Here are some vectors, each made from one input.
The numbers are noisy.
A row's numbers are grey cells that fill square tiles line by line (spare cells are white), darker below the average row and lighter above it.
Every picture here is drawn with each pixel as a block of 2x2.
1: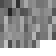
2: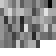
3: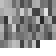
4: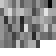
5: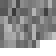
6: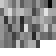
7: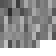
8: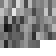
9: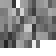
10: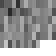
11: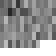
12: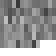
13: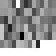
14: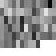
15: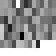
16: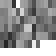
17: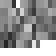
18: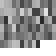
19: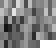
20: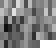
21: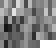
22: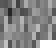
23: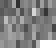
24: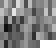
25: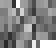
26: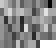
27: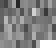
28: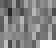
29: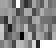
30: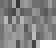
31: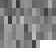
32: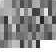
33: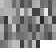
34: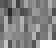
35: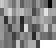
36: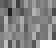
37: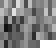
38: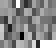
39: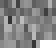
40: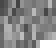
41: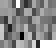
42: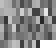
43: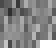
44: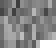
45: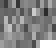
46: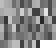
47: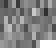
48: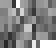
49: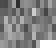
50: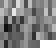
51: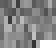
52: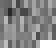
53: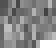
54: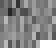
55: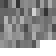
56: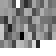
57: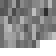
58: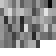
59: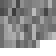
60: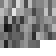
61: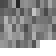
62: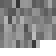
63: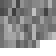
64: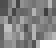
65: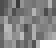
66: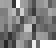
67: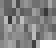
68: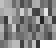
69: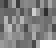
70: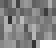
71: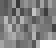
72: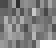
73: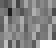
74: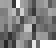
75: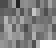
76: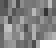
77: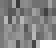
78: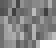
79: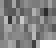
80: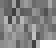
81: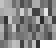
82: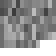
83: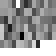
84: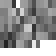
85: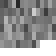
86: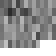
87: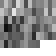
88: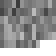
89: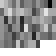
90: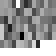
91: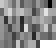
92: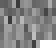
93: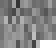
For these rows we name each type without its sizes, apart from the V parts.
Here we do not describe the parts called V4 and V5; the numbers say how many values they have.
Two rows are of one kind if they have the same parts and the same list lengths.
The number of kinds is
2.
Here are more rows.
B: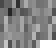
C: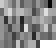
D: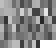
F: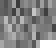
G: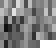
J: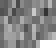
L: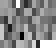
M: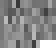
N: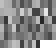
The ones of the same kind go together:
B, F, J, M
C, D, G, L, N

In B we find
a point on each of two lines, a true/false value and a value of V4.
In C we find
a value of V5.
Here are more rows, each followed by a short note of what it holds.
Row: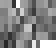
a value of V5
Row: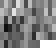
a value of V5
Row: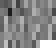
a point on each of two lines, a true/false value and a value of V4
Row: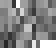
a value of V5
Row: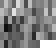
a value of V5
